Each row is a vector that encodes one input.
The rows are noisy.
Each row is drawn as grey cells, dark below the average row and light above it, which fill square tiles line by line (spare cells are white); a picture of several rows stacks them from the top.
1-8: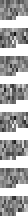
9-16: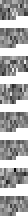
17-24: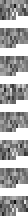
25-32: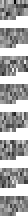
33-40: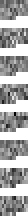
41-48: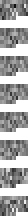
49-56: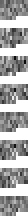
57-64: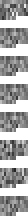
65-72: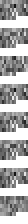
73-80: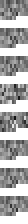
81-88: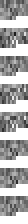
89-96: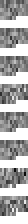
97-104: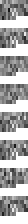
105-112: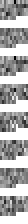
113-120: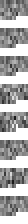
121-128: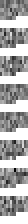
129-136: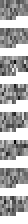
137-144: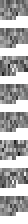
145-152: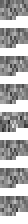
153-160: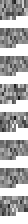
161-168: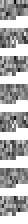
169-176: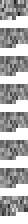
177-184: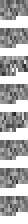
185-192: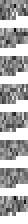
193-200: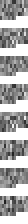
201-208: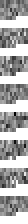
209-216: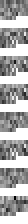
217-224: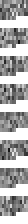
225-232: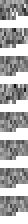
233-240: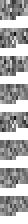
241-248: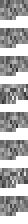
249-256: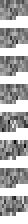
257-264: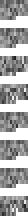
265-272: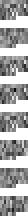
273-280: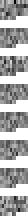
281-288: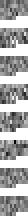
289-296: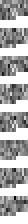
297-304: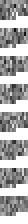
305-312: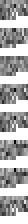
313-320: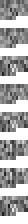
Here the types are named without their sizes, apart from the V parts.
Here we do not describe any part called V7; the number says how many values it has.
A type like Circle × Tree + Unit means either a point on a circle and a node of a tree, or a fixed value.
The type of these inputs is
Line + Tree + V7.
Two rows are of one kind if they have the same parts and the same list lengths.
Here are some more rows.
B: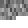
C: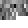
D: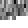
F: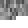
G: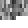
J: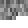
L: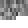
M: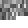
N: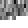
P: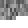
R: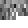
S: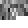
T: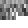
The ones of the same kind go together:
B, F, J, L, P
C, M, R, S, T
D, G, N

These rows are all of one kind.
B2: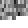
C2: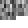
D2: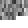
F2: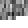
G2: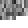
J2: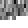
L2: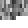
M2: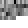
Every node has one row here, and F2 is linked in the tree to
C2 and G2.
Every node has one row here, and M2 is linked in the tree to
J2.
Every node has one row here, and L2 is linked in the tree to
D2.
